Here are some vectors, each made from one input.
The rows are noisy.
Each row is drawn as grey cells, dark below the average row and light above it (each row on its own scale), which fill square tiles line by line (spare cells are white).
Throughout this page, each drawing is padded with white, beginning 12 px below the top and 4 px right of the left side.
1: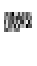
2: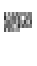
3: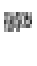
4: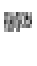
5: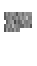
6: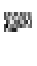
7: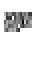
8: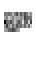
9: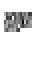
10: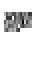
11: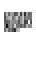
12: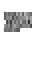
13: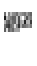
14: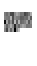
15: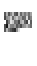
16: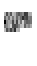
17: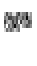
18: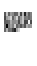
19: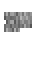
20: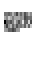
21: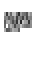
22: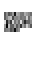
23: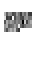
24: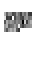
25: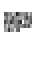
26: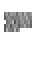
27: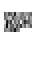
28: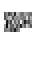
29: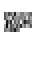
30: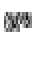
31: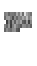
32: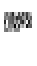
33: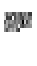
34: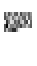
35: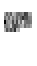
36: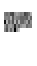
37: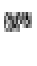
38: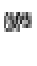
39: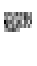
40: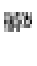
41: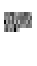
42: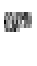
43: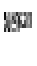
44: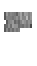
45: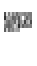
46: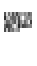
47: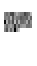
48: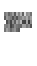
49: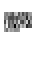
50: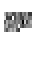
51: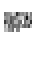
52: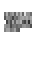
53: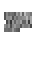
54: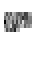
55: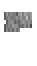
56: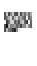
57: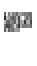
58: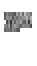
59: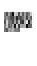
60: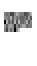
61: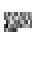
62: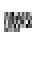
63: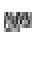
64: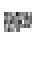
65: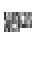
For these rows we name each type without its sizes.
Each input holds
a list of points on a line.
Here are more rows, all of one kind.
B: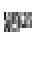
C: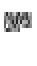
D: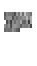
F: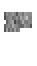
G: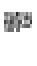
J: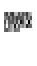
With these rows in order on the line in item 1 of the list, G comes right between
B and C.
